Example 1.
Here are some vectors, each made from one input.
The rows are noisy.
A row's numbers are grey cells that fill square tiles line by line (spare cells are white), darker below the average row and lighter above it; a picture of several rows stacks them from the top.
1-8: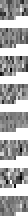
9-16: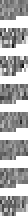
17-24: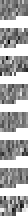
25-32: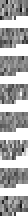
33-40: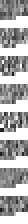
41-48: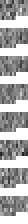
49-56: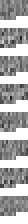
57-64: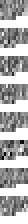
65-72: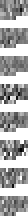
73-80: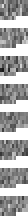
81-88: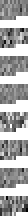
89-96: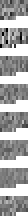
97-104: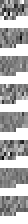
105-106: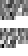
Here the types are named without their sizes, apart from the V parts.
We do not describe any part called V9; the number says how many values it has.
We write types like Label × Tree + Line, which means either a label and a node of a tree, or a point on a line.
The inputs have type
(Label + Line) × V9.
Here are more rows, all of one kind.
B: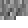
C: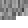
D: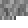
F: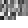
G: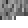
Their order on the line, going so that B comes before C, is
F, G, D, B, C.
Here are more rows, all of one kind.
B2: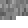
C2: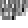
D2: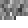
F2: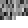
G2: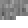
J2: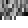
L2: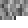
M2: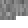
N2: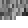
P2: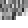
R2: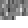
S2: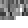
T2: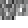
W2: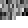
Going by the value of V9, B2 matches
G2, J2, P2 and S2.
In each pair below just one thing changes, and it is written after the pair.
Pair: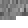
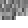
the value of V9
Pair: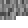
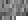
the value of V9
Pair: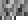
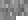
the place on the line
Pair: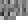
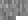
the value of V9
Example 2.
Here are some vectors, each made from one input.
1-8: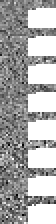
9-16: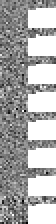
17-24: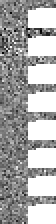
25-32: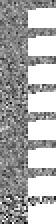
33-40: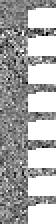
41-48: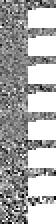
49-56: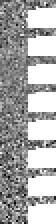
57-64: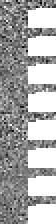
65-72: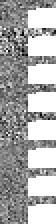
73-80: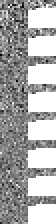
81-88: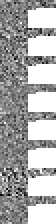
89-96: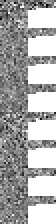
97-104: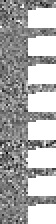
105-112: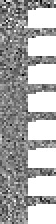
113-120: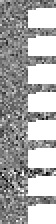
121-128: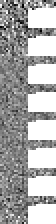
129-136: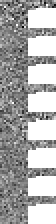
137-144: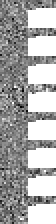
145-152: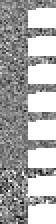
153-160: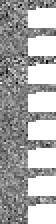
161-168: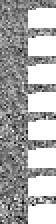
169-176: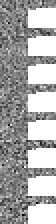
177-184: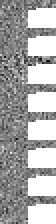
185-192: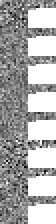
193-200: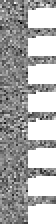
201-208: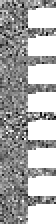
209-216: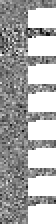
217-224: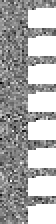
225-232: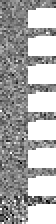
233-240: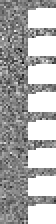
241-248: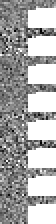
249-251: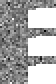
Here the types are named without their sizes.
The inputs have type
Circle × (Circle + Tree).
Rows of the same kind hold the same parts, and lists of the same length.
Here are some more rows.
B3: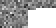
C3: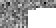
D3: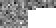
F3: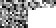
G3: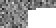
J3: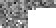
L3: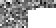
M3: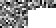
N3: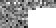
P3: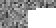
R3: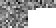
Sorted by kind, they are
B3, D3, F3, G3, M3, R3
C3, J3, L3, N3, P3

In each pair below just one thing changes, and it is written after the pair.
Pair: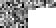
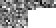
the node of the tree
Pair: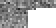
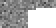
the node of the tree
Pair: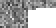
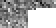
the node of the tree
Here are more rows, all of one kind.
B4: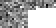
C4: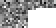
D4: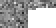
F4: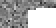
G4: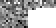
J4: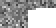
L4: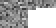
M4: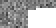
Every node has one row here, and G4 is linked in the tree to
C4, D4, F4 and L4.
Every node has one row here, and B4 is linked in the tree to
L4.
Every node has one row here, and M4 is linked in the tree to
D4.
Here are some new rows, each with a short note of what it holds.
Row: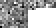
a point on each of two circles
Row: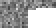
a point on a circle and a node of a tree
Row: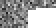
a point on each of two circles
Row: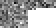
a point on a circle and a node of a tree
